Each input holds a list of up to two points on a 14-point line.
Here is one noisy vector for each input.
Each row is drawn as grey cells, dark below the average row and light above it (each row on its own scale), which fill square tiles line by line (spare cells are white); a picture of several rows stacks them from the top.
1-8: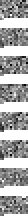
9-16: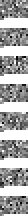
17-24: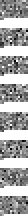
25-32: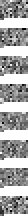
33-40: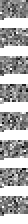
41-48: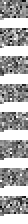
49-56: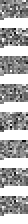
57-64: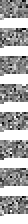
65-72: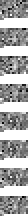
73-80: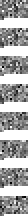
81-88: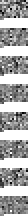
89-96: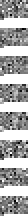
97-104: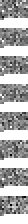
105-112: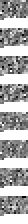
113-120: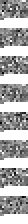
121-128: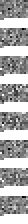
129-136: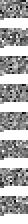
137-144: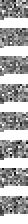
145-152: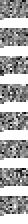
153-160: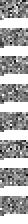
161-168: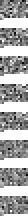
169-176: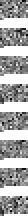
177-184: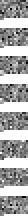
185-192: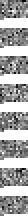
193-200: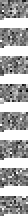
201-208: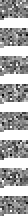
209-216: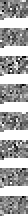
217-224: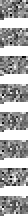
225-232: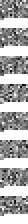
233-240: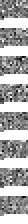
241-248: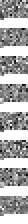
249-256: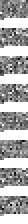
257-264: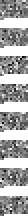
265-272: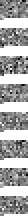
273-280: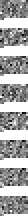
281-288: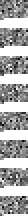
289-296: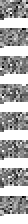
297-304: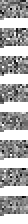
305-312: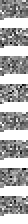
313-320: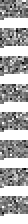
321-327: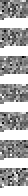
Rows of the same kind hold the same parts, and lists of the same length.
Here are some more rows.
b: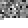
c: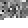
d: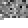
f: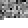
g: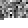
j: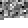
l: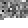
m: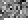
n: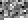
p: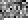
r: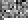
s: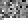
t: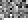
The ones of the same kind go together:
b, d, f, m, p, r, s, t
c, g, l
j, n

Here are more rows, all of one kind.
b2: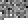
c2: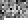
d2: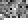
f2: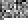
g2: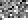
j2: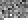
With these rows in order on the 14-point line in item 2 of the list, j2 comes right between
b2 and g2.
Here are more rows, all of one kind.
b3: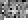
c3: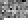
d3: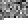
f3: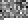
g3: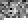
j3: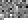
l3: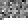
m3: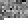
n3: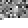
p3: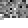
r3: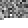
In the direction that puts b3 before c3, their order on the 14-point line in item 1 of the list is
r3, j3, n3, p3, g3, l3, b3, c3, m3, d3, f3.
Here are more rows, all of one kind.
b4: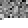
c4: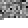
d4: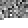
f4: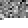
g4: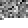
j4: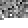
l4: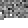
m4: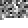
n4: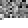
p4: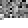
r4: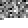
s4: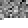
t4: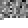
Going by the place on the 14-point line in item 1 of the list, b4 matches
f4, n4, p4 and s4.
